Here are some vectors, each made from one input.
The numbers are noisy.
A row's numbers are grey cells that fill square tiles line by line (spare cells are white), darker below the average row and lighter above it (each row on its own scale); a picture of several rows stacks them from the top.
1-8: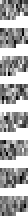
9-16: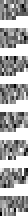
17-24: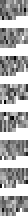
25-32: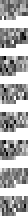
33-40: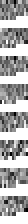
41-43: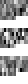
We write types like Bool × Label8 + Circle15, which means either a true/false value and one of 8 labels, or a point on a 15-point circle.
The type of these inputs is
Bool × Bool × Bool + Unit.
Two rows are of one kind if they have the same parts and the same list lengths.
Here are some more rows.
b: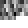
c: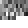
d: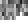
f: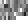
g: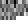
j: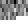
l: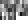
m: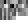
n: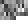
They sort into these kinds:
b, c, d, f, l, m, n
g, j

